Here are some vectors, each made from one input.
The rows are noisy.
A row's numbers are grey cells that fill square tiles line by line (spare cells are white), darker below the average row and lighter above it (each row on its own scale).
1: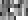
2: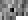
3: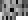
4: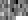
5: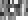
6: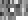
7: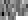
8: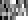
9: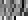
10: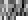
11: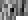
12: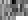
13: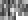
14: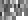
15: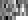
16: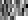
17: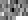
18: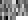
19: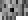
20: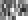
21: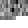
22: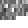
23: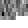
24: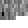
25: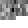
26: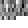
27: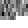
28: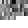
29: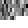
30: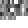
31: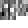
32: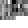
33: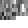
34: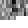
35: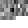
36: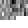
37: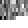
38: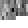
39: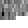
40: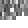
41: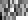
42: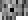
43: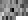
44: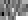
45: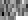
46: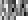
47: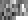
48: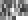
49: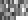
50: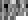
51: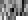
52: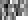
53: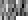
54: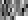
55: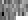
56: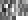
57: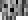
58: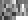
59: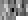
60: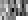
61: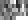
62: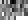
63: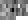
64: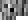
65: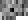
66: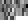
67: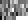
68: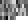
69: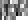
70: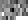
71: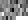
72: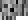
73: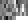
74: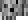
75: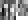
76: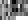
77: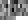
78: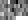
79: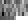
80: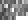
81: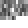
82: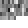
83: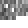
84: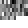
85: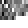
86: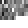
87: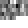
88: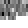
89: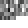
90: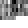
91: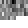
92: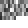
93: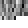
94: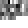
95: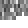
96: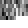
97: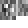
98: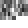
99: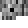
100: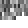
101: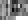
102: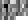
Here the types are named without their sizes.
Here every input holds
a point on a line, together with either a point on a line, or three true/false values.
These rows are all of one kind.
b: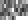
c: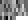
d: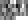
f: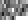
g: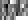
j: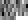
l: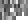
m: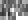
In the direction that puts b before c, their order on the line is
m, l, b, f, g, d, j, c.
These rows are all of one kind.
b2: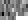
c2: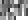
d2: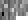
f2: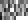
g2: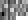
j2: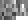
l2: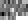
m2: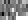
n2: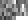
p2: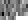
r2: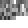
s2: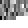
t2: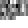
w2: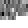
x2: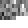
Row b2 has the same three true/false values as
l2, m2, p2 and w2.
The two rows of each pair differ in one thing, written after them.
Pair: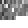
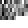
the place on the line
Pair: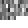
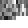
the place on the line
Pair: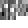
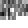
one of the three true/false values
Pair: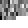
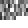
the place on the line
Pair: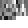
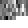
the place on the line
